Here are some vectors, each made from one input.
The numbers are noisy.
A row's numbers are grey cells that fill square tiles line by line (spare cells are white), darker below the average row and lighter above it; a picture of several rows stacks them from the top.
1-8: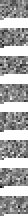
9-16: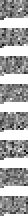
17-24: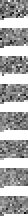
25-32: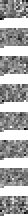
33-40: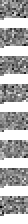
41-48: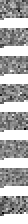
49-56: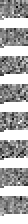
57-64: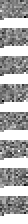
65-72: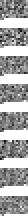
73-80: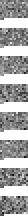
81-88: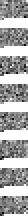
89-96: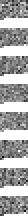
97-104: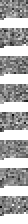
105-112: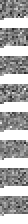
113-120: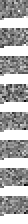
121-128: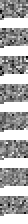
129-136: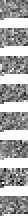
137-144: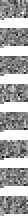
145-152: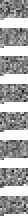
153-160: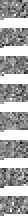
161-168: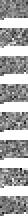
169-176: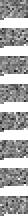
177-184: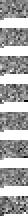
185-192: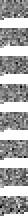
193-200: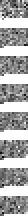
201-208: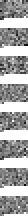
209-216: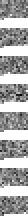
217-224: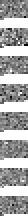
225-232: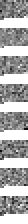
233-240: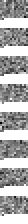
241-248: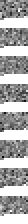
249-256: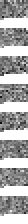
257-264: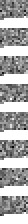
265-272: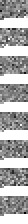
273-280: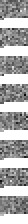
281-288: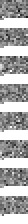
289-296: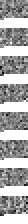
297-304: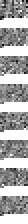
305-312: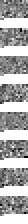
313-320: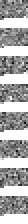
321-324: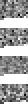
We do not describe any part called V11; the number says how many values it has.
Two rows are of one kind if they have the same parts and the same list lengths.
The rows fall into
3 kinds.
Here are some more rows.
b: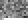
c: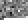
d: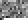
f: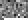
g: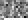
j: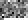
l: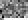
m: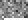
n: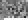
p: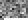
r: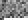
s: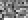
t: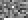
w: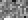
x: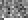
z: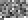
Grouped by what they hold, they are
b, f, g, m, n, p, t, w, x
c, d, j, r, z
l, s

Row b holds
one of 7 labels and a value of V11.
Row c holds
a node of each of two 9-node trees.
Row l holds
a fixed value.
